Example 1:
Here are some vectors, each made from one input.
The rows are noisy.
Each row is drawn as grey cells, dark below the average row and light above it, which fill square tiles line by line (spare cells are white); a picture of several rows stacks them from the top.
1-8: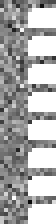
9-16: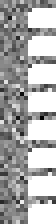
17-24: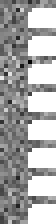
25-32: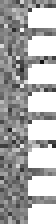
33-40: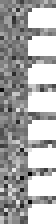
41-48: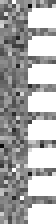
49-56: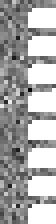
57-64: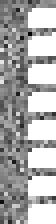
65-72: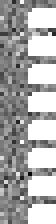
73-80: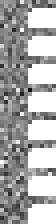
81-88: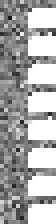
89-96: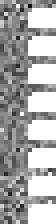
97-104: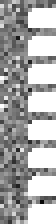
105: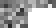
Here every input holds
either a point on an 8-point line and a true/false value, or a point on an 11-point line.
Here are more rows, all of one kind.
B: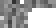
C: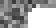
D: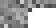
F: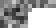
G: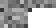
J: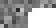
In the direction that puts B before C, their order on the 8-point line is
G, D, F, J, B, C.
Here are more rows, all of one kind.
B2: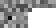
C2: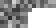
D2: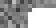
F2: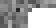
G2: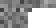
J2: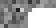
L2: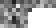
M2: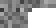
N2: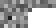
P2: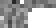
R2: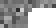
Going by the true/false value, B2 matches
N2 and P2.
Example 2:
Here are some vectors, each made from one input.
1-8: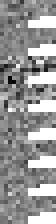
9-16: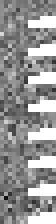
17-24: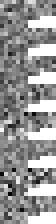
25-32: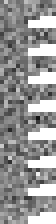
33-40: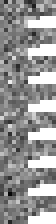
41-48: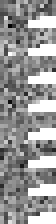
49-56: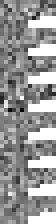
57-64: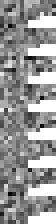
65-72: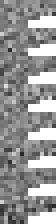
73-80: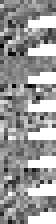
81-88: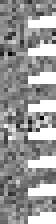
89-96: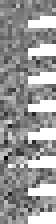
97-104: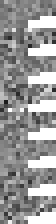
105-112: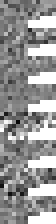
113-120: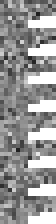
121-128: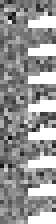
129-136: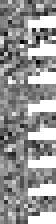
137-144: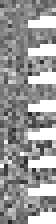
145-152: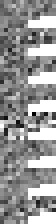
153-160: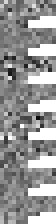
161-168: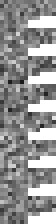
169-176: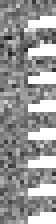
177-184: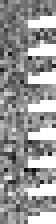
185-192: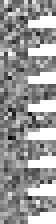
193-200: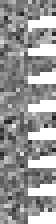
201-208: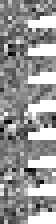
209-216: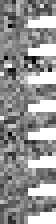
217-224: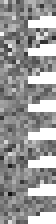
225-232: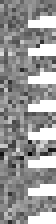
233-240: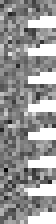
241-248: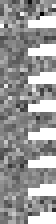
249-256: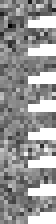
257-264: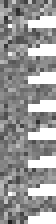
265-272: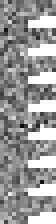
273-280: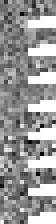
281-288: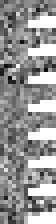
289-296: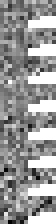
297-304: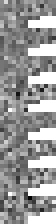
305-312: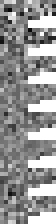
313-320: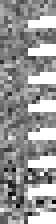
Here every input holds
either a point on a 16-point circle, or a point on a 17-point circle, or a point on a 10-point line.
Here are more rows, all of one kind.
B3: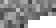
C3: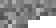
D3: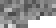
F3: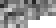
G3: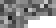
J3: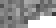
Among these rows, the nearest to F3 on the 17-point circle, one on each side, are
C3 and J3.
